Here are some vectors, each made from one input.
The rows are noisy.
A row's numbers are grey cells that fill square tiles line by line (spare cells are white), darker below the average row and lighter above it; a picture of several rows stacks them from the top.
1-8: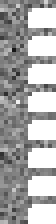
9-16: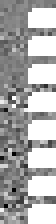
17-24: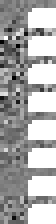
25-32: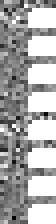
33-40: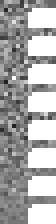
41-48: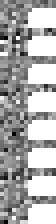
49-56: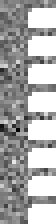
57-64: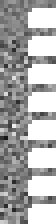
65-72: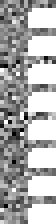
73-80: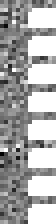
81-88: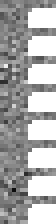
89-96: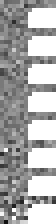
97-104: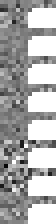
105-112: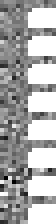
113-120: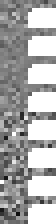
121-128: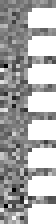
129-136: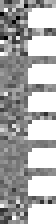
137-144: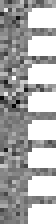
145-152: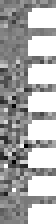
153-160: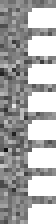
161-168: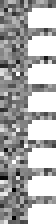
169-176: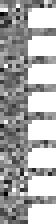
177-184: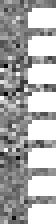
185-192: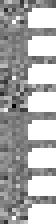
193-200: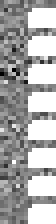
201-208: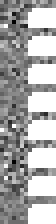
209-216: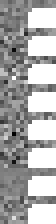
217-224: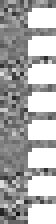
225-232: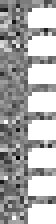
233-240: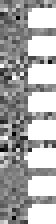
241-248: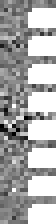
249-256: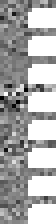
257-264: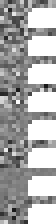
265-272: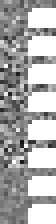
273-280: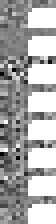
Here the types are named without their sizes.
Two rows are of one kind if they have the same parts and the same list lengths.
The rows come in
2 kinds.
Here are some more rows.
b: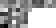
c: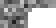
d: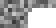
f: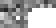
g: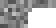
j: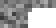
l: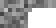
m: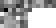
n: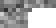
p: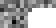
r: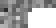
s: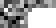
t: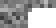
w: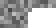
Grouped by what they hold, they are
b, c, d, f, g, j, l, m, n, p, r, t, w
s

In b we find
a node of a tree.
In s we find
a fixed value.
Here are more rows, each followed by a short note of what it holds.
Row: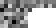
a fixed value
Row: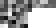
a fixed value
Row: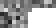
a fixed value
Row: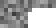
a node of a tree
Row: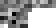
a node of a tree
